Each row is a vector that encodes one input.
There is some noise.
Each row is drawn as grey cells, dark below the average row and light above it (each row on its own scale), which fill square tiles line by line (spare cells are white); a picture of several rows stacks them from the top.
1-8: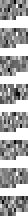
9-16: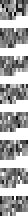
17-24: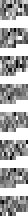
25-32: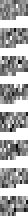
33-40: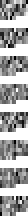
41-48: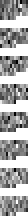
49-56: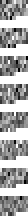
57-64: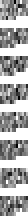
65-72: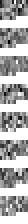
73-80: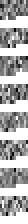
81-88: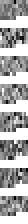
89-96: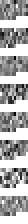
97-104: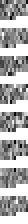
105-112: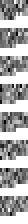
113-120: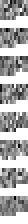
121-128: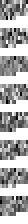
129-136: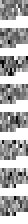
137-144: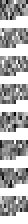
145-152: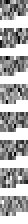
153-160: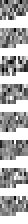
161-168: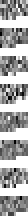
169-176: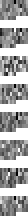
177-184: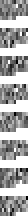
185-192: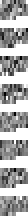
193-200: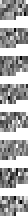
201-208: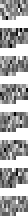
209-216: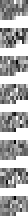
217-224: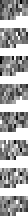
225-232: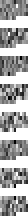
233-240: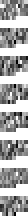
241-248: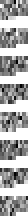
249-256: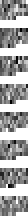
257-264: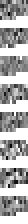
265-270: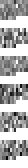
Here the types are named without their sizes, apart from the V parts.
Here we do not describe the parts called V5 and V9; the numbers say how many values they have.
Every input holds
either a label, a point on a line and a value of V5, or a value of V9.
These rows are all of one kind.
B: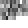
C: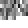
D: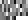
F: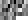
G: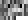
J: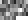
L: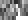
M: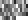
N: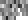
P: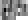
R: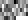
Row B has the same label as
D, J and R.
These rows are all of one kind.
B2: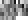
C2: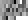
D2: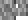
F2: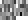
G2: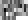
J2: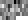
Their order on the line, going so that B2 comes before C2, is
J2, D2, B2, F2, C2, G2.
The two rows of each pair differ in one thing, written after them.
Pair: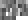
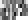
the label
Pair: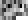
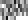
the place on the line
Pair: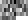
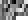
the value of V5
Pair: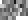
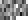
the value of V5
